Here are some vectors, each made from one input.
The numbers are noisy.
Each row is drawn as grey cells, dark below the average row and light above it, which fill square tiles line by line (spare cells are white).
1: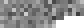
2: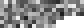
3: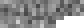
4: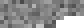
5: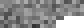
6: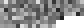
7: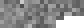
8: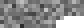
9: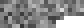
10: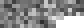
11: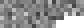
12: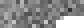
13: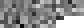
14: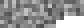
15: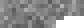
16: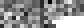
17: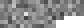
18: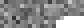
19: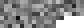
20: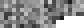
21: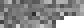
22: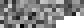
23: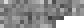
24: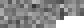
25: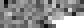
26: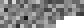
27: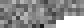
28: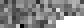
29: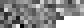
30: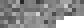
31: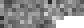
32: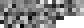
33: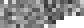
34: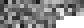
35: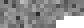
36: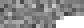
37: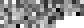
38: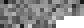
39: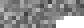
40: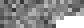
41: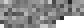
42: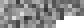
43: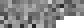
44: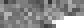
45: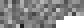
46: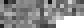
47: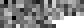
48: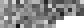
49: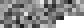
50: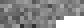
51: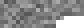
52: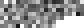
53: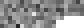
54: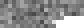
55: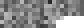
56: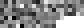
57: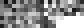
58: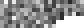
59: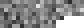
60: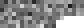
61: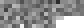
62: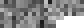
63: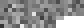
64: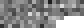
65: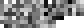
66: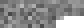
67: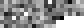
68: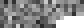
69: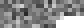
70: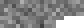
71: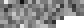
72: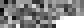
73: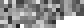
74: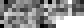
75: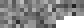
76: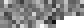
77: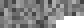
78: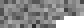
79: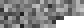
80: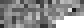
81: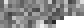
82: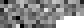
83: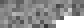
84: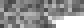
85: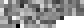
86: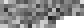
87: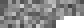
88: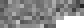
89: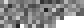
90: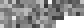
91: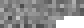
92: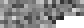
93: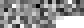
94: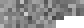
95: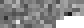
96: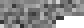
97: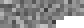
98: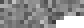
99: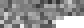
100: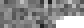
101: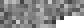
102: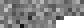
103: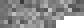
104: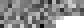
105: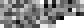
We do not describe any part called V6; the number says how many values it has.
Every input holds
a point on a 4-point line, together with either a point on a 7-point line, or a value of V6.
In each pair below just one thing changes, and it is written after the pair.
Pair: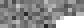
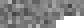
the value of V6
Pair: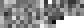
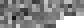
the place on the 4-point line
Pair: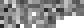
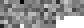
the value of V6
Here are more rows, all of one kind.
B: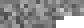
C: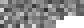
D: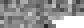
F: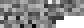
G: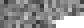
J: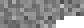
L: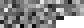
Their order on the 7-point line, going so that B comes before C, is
D, G, F, B, C, J, L.
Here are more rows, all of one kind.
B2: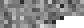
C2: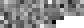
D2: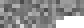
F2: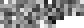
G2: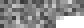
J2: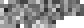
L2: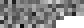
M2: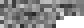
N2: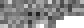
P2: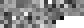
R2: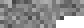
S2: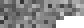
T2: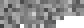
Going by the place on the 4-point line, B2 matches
C2, G2, P2 and T2.
